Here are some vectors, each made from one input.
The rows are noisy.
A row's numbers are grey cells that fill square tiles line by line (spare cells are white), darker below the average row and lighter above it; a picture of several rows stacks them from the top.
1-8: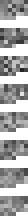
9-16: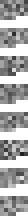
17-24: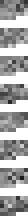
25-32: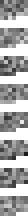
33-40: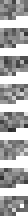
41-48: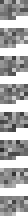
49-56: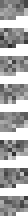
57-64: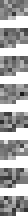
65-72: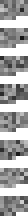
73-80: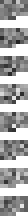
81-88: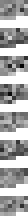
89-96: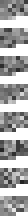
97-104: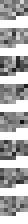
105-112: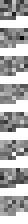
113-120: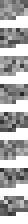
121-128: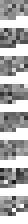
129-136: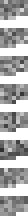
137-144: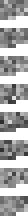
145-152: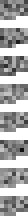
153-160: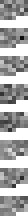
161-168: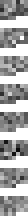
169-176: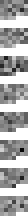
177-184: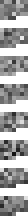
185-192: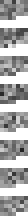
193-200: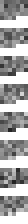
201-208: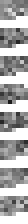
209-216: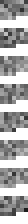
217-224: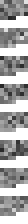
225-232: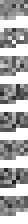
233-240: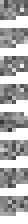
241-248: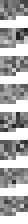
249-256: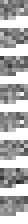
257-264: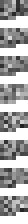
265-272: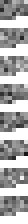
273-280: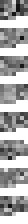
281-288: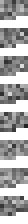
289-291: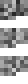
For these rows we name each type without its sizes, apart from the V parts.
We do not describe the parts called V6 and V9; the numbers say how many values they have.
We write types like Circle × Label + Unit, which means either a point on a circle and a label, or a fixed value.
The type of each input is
(Bool × Bool × Bool × Bool + V9) × V6 + List(Line).
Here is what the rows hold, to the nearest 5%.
About 70% of them hold a value of V6, together with either four true/false values, or a value of V9. The rest are lists of points on a line.
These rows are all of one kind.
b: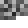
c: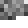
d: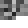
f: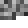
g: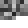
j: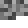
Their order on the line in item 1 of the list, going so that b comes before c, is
b, c, f, j, d, g.
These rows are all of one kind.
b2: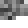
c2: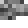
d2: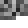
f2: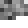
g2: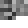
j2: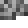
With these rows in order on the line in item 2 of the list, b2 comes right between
d2 and g2.
